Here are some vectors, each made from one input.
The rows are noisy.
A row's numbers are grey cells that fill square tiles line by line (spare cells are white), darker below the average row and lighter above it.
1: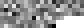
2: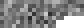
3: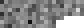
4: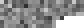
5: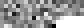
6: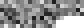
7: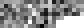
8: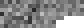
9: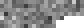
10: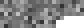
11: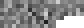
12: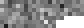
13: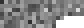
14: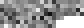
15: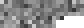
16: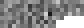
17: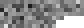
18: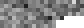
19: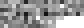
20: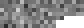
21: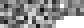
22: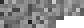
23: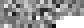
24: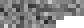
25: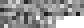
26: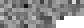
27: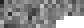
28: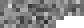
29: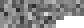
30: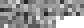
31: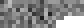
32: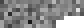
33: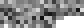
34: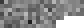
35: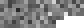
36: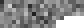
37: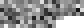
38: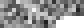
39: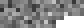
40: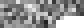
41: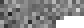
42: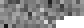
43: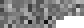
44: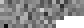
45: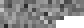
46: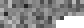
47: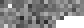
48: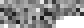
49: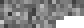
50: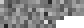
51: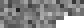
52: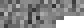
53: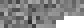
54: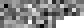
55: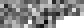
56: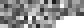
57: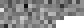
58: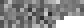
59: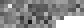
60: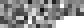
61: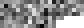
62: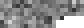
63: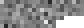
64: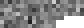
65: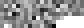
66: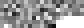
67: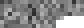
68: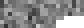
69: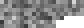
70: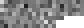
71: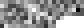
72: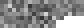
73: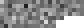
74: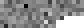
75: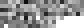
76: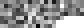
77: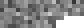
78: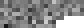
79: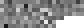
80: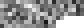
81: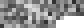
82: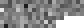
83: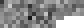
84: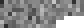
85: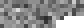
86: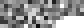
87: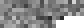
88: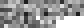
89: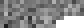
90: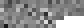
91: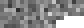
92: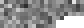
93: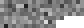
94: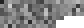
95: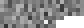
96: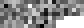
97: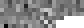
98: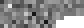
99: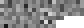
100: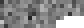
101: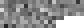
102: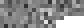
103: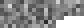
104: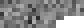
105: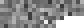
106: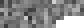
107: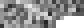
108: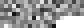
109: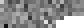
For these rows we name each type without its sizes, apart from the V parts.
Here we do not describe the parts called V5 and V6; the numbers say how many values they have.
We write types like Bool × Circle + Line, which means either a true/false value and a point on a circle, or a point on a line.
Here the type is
Bool × (Line + V5) + V6.
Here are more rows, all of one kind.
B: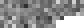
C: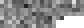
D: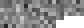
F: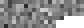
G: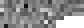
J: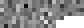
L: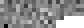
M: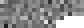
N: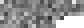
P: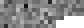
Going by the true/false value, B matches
C and N.
